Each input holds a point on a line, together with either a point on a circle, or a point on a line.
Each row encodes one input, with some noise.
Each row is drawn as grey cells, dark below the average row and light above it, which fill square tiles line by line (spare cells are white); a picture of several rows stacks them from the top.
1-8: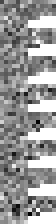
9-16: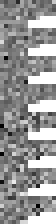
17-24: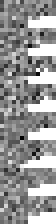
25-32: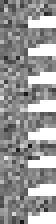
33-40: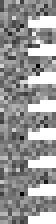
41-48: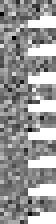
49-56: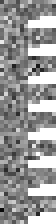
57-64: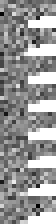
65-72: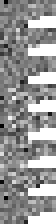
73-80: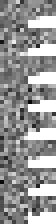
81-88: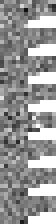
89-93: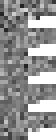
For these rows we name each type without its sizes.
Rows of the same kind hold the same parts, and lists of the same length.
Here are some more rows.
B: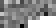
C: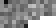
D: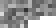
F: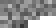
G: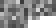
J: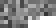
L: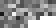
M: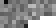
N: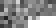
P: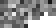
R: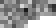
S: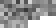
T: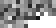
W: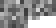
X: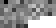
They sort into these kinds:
B, C, D, F, G, J, M, N, R, S, W, X
L, P, T

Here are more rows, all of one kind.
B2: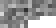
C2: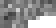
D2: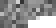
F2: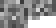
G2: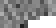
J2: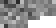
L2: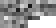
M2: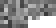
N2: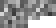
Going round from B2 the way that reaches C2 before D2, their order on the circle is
B2, N2, J2, M2, C2, D2, G2, L2, F2.
